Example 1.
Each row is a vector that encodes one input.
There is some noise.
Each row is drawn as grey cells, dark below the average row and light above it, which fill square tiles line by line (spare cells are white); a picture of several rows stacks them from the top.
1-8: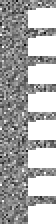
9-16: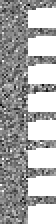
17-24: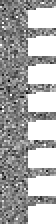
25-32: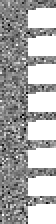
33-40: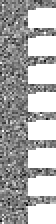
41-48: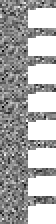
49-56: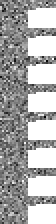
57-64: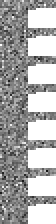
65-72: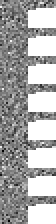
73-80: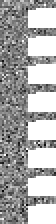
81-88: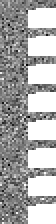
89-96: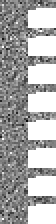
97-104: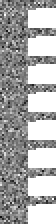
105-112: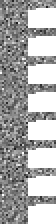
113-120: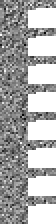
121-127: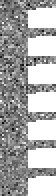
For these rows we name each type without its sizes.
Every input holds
either a point on a circle, or a fixed value.
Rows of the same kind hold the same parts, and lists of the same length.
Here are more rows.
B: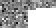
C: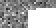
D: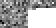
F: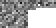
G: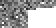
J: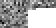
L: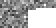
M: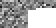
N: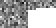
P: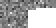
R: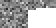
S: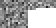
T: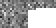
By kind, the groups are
B, C, F, G, L, M, N, P, R, S, T
D, J

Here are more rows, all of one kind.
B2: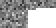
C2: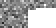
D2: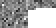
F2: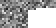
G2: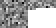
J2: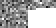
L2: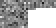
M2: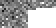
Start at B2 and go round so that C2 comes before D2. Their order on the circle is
B2, F2, M2, J2, G2, L2, C2, D2.
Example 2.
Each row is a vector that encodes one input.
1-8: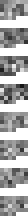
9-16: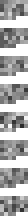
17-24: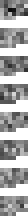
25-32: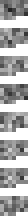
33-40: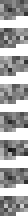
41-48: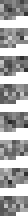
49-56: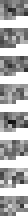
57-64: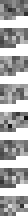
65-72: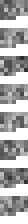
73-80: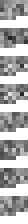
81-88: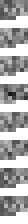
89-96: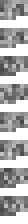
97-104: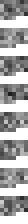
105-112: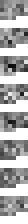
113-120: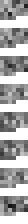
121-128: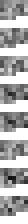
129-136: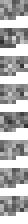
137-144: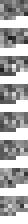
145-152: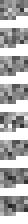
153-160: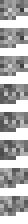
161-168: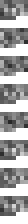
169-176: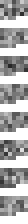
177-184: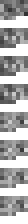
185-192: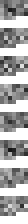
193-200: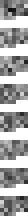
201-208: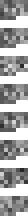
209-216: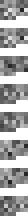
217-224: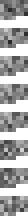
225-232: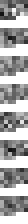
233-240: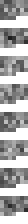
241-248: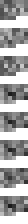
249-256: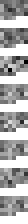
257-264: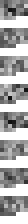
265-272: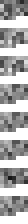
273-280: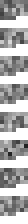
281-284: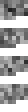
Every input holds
one of 4 labels.
